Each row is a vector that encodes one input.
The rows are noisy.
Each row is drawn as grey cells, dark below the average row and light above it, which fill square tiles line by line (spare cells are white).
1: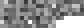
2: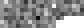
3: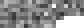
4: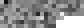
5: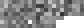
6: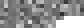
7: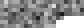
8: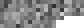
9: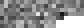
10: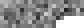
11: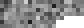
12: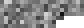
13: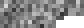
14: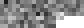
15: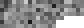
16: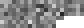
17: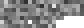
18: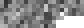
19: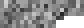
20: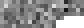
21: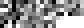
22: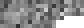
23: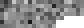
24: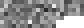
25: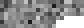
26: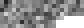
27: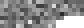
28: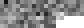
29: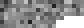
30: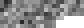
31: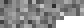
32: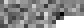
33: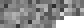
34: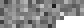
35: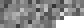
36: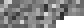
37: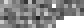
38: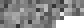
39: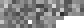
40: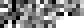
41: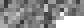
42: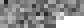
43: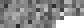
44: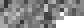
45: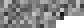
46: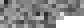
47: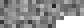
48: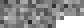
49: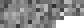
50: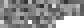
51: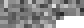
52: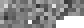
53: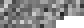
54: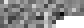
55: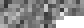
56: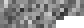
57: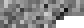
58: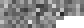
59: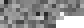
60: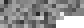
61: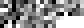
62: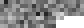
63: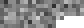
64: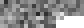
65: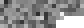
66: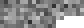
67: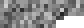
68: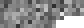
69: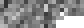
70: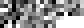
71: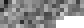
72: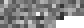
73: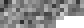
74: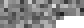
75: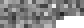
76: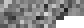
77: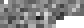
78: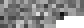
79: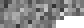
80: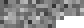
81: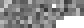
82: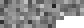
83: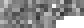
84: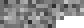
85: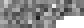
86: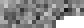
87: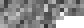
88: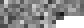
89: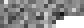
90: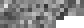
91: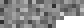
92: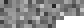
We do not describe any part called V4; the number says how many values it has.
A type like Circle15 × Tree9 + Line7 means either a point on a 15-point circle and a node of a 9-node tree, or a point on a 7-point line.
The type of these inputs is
List2(Bool × V4).
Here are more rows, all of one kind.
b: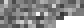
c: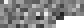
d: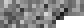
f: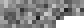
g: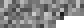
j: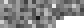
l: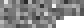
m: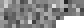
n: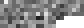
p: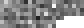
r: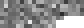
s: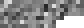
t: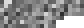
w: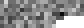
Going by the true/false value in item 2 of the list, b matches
g, r and w.
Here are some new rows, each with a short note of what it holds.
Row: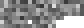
a list of two items
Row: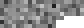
a list of one item
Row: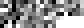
the empty list
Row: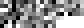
the empty list
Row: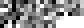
the empty list
